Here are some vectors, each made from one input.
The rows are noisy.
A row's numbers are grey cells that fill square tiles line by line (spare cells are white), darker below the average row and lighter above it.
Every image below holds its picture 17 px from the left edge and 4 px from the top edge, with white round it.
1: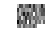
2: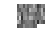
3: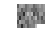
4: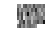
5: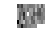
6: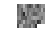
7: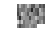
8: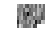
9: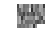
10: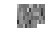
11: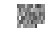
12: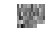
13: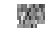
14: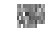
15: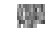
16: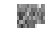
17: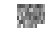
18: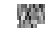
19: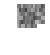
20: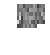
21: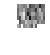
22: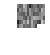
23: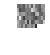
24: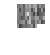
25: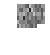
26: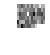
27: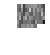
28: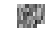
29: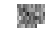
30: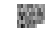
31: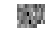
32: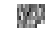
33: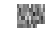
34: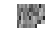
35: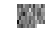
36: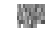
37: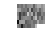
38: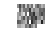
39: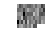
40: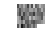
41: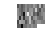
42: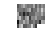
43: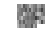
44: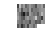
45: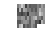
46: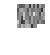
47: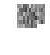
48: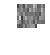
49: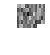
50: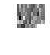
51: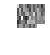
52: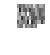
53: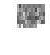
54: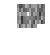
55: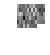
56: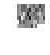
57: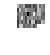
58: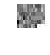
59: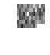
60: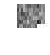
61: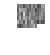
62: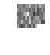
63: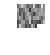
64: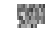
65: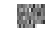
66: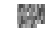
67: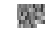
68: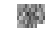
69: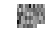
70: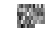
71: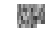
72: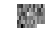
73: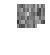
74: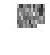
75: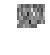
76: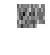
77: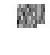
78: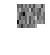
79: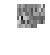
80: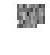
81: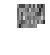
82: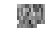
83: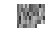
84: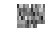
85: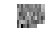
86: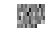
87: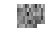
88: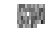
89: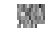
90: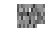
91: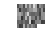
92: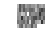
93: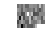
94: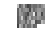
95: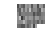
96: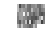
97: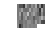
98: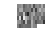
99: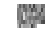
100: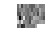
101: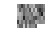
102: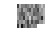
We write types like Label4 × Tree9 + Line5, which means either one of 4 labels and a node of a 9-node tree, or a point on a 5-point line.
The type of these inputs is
(Bool × Bool × Bool × Bool + Unit) × Circle10.
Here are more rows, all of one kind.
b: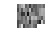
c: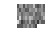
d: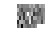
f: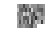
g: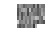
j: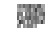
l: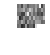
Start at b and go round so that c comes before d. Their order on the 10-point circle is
b, f, j, c, g, l, d.
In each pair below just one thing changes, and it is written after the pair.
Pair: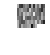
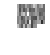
one of the four true/false values
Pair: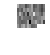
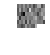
the place on the 10-point circle
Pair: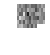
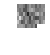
one of the four true/false values
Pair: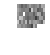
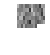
the place on the 10-point circle
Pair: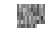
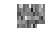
one of the four true/false values
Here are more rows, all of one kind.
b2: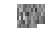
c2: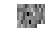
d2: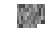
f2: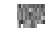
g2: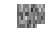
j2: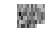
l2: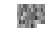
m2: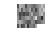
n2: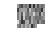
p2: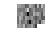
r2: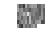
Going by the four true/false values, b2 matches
g2, j2 and p2.
